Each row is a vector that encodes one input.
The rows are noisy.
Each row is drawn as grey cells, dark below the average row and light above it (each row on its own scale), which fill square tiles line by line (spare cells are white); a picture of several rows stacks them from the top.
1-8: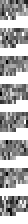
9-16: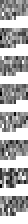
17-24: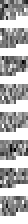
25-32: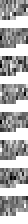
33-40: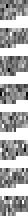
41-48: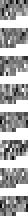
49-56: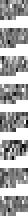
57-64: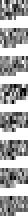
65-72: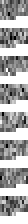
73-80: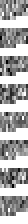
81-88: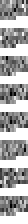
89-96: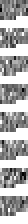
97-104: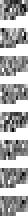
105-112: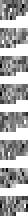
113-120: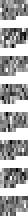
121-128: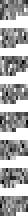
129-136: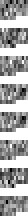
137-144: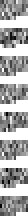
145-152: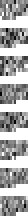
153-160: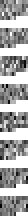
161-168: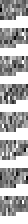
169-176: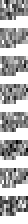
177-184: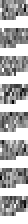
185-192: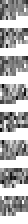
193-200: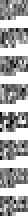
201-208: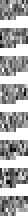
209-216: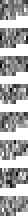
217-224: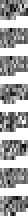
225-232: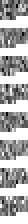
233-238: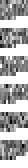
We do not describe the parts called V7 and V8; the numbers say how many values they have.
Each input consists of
a true/false value and a value of V8, together with either a point on a 4-point line and a value of V7, or a point on a 6-point line.
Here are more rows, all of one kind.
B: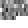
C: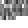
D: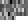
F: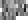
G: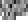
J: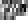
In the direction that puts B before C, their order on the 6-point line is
J, F, B, C, D, G.
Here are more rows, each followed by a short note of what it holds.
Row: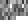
a point on a 4-point line, a true/false value, a value of V7 and a value of V8
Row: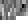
a point on a 4-point line, a true/false value, a value of V7 and a value of V8
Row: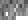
a point on a 6-point line, a true/false value and a value of V8
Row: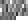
a point on a 4-point line, a true/false value, a value of V7 and a value of V8
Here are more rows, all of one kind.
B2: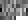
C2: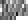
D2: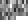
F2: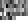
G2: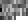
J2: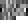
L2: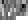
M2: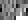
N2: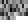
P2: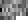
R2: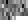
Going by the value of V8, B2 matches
G2, J2, M2 and P2.
